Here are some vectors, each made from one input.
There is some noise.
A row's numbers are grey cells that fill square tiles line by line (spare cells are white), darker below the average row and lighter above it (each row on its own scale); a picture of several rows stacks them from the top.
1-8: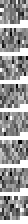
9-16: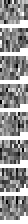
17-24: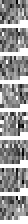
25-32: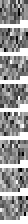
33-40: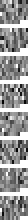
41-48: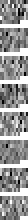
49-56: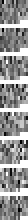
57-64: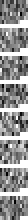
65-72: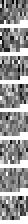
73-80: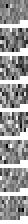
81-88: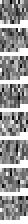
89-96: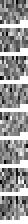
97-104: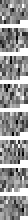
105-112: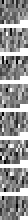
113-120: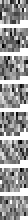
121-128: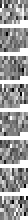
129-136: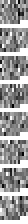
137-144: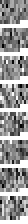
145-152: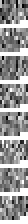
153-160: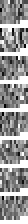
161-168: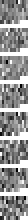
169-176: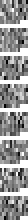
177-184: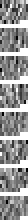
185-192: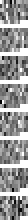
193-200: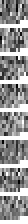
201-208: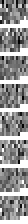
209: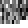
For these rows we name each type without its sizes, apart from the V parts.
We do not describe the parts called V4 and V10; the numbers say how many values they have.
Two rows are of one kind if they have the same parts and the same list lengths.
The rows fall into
3 kinds.
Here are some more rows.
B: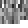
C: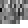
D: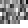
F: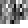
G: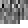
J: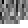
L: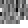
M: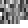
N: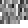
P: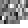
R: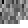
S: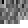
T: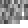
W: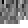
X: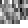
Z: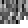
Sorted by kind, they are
B, D, M, N, T
C, F, G, J, P, R, S, W
L, X, Z

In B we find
three true/false values and a value of V4.
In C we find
a point on each of two lines, a value of V4 and a value of V10.
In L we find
a value of V4 and a value of V10.
